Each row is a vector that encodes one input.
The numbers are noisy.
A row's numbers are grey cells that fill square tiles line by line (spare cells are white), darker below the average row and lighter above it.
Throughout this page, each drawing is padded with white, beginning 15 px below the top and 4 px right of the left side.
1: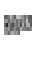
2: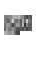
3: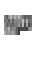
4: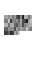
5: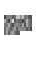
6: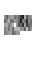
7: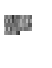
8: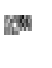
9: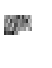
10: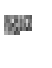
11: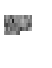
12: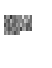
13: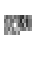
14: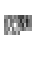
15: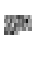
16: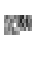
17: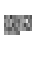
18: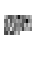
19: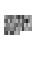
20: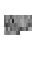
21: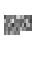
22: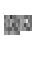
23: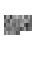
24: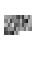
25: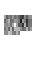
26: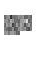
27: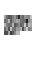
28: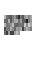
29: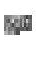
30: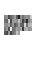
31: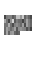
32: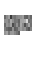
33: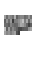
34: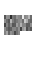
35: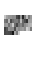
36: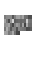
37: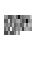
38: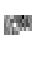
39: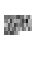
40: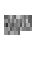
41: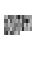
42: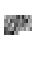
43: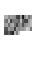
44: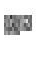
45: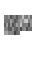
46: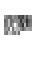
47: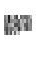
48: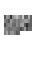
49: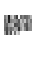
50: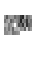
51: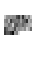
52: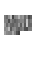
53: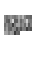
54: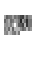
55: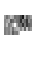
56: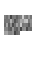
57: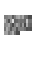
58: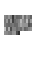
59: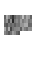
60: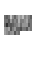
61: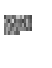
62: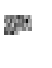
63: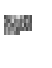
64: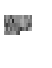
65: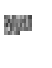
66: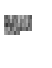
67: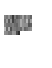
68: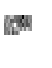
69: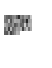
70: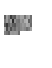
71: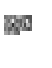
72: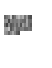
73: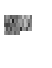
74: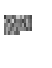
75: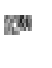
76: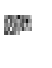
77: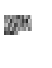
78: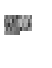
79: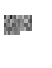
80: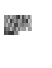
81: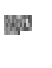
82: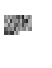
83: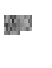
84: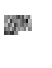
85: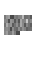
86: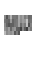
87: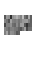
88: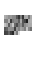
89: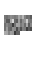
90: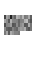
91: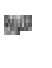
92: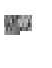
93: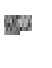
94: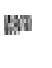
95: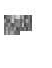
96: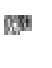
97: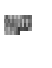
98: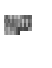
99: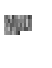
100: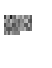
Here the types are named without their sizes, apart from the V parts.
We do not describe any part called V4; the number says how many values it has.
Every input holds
either three true/false values and a value of V4, or a list of points on a line.
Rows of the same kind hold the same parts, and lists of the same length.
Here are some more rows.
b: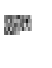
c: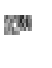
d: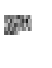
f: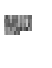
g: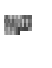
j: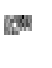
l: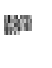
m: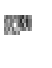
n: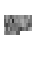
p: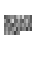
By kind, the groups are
b, d
c, j, m
f, g, n, p
l

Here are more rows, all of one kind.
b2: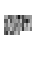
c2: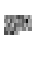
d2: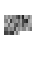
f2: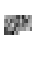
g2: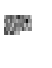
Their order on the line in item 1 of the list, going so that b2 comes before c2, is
b2, g2, c2, d2, f2.
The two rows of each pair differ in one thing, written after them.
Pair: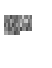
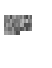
the value of V4
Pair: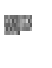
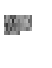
one of the three true/false values
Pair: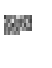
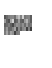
the value of V4
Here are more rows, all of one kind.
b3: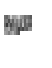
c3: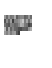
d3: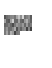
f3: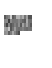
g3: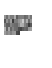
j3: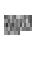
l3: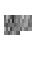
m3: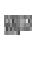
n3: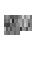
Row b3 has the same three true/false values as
f3 and j3.
